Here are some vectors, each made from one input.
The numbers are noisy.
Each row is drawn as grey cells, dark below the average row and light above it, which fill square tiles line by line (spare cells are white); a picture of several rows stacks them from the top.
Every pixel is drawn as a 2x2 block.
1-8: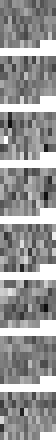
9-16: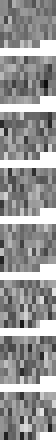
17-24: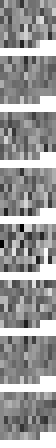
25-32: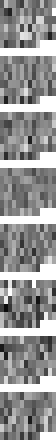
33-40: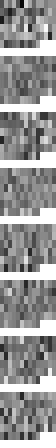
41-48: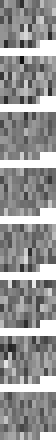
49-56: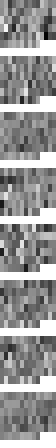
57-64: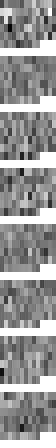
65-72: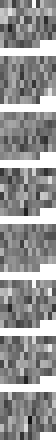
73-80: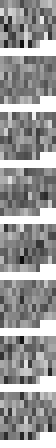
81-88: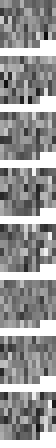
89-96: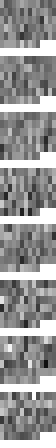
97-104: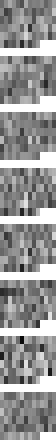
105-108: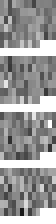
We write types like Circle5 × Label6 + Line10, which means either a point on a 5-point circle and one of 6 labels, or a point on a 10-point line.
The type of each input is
Line5 + Line7 + Tree9.
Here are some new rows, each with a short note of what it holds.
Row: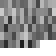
a point on a 7-point line
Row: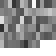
a point on a 5-point line
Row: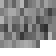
a node of a 9-node tree
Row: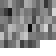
a point on a 7-point line
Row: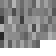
a node of a 9-node tree
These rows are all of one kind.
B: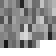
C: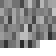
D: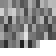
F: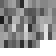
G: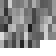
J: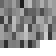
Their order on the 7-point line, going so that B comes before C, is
G, F, B, J, C, D.
